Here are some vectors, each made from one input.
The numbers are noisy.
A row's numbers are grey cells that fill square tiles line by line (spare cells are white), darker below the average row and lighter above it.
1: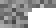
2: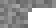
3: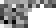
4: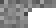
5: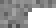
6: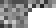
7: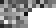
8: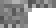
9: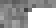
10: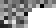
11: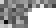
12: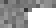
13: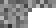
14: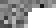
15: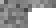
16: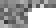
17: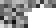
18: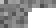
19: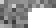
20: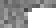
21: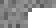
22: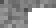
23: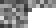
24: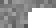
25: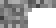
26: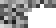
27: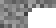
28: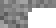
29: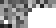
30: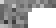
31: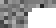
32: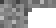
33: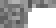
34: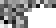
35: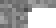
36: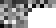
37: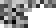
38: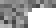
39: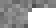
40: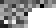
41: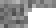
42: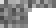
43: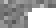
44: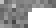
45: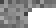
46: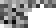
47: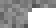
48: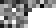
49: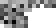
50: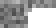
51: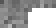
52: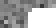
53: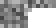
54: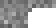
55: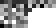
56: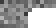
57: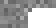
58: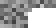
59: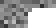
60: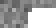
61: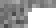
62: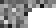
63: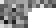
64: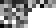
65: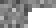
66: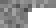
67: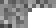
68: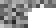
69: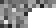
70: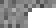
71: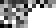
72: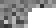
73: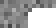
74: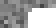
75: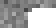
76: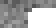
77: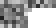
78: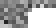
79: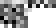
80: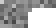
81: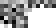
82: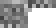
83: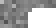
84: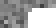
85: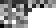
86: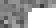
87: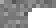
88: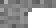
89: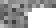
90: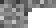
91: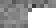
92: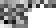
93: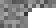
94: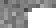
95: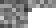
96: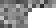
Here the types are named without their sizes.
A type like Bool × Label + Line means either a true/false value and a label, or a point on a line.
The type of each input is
Label × List(Circle).
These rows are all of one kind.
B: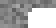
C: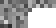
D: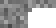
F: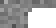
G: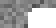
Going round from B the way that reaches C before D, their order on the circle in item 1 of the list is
B, G, C, D, F.
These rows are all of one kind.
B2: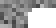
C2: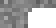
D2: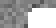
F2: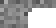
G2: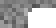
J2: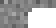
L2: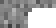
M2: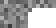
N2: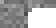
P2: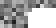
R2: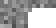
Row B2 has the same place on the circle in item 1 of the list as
F2, M2 and R2.
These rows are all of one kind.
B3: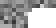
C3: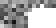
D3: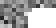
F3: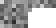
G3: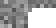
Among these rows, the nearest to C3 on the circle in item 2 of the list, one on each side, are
B3 and D3.
